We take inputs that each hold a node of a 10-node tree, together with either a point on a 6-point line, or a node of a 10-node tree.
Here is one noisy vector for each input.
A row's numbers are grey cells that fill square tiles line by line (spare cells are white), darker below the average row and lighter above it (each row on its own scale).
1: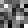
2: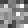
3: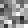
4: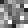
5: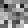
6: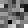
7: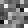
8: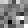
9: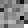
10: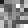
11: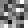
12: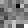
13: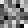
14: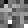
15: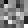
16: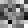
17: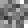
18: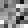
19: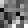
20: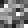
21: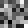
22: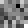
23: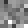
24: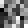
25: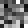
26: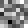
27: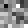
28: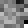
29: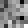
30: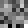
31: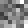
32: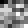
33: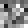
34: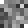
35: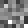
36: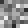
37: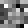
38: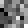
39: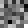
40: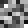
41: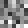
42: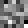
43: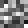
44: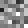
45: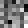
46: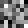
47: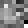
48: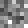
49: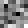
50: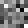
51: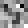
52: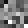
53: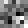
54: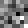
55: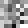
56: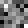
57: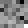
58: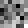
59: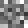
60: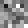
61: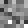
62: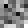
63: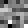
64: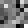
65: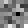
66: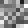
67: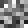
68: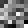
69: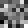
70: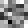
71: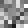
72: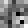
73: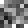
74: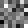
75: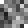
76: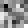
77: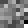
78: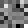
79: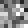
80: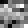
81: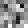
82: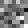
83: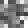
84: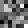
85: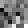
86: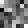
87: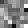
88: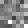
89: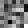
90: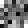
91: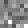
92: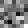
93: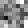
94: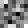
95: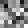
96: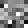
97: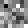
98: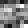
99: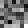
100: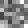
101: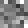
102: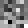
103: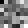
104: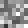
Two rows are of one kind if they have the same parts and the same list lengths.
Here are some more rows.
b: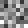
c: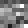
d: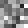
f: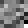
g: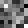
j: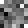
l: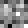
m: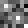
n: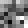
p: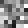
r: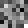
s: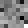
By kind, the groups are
b, c, d, f, l, p, s
g, j, m, n, r

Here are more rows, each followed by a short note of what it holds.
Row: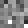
a node of each of two 10-node trees
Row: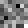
a point on a 6-point line and a node of a 10-node tree
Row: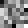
a node of each of two 10-node trees
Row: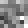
a point on a 6-point line and a node of a 10-node tree
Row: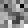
a node of each of two 10-node trees
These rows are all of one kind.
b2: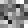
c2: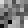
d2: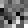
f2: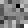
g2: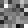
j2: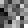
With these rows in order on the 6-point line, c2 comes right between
d2 and j2.
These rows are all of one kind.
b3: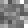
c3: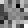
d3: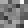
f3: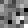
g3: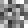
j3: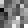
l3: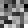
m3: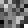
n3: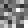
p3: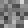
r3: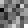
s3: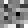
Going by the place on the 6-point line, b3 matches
c3, d3 and n3.
